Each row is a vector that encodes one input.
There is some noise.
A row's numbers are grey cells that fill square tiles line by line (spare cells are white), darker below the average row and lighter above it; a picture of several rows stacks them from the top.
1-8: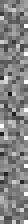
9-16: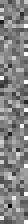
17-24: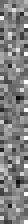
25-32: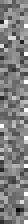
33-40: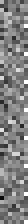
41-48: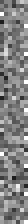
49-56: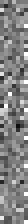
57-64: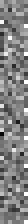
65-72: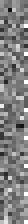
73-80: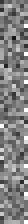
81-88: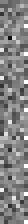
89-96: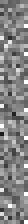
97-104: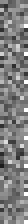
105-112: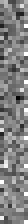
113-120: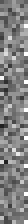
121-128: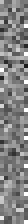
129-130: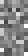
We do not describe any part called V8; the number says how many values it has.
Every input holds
a node of a 9-node tree, together with either a point on a 5-point line, or a value of V8.
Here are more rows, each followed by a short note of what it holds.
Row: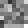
a node of a 9-node tree and a value of V8
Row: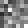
a node of a 9-node tree and a value of V8
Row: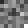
a point on a 5-point line and a node of a 9-node tree
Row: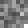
a point on a 5-point line and a node of a 9-node tree
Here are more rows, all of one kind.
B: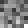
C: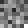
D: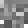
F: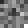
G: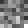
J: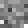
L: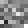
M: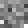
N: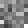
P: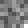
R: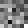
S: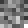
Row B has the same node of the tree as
C, F and N.
